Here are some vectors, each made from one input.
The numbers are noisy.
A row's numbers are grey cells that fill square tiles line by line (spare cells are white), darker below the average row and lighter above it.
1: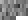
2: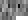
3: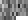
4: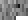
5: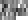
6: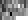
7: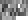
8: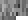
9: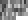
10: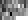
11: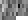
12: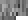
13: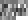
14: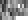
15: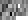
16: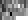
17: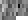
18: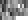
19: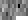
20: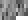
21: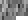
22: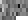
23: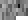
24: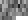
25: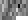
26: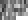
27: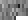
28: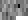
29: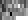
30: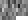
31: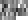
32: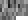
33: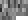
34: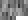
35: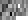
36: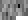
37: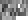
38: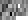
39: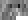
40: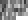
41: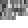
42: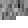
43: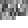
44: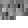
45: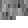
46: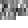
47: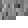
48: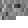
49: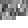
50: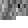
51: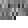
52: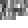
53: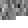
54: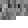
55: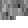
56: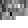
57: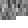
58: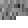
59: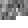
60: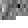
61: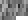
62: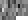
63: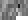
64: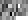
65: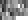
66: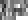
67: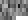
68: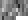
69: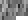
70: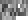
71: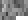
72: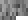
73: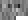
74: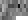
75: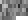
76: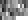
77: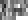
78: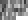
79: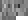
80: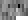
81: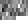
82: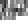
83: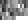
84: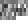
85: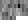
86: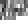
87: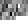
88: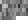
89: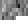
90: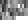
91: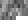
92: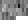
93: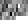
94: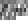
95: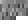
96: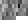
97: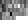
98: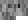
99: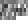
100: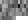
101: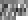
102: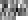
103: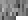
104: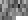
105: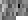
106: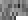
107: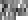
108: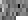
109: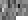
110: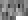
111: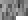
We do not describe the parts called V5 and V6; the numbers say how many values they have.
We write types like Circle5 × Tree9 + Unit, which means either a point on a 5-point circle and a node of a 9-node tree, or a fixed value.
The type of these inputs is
Bool × Bool × Bool + (Line4 + V6) × V5.
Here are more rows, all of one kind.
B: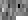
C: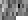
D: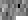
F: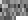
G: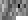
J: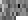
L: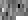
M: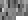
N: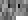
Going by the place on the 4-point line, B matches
C, J and L.
